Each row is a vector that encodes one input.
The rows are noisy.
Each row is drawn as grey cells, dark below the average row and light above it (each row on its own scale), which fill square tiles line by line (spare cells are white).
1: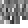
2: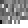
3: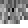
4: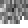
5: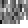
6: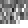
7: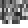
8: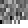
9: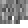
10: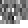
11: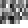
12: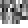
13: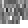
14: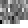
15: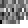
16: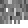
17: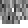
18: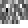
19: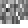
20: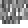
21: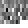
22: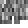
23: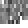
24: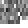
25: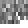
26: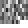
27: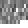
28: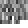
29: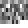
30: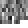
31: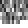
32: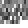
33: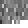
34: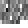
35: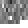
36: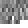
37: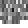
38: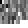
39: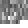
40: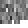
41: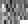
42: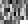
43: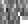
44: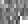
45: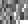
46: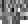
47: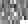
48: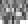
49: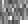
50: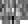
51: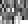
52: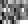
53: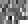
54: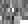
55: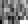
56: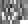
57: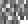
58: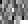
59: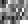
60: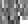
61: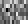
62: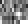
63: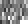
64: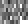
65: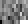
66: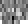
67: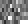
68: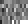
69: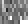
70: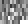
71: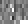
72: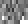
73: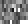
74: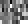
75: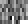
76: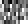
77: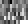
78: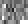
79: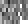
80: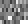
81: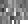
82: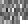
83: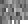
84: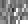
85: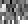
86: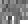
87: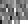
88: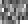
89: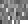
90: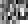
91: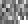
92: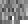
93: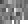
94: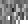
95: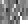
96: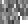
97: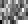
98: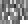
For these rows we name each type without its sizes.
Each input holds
two labels.
